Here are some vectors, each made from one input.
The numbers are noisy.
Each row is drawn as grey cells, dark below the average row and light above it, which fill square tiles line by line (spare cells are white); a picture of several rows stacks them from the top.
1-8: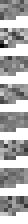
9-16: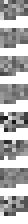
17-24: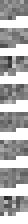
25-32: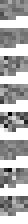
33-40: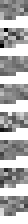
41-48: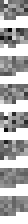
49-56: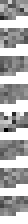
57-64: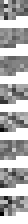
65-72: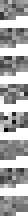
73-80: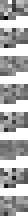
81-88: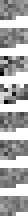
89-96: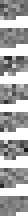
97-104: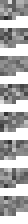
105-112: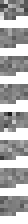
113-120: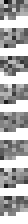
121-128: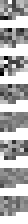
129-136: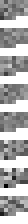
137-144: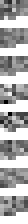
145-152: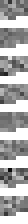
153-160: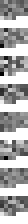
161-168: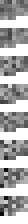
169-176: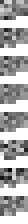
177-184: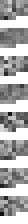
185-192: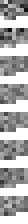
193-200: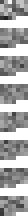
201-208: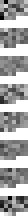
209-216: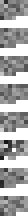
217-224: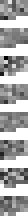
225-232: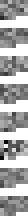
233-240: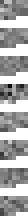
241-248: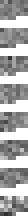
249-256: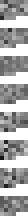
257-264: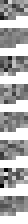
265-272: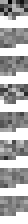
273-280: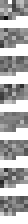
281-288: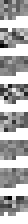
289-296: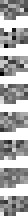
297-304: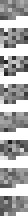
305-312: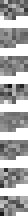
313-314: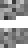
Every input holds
one of 12 labels, together with either a fixed value, or four true/false values.
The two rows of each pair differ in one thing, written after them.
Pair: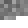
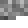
the label
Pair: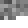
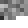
one of the four true/false values
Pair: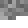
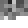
one of the four true/false values
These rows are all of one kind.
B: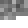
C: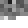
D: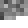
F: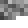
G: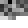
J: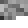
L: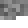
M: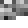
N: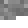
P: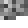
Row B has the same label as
C, J, M and N.
